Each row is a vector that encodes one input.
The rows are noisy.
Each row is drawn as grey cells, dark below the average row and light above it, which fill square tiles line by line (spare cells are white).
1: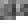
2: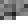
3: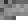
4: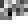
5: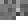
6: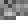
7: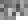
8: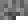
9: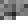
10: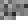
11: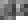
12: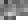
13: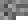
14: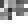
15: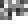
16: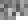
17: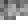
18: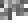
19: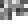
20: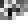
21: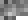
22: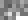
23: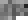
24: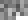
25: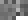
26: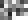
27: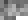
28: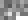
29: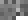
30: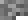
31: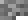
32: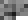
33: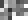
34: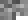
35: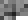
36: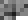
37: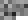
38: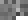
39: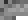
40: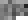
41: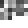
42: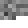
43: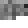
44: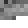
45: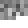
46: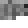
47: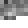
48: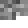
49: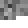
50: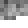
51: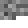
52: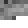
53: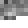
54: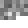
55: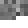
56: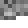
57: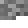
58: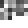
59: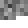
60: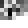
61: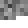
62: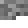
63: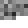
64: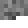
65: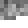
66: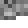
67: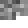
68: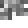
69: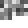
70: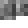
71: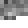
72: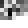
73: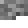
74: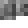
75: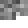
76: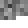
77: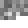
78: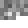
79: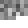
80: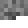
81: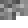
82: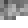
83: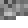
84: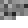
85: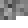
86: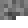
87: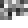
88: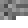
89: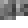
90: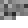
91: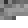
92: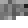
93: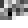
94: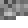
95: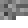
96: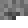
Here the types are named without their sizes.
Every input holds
either a point on a line, or four true/false values.
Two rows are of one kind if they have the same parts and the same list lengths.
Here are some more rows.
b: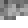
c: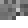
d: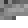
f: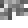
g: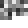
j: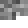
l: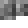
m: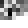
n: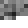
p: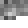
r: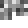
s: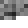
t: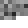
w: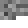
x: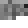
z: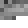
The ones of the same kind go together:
b, c, d, j, l, n, p, s, t, w, x, z
f, g, m, r

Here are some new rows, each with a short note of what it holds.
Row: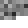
four true/false values
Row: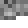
four true/false values
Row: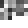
a point on a line
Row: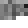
four true/false values
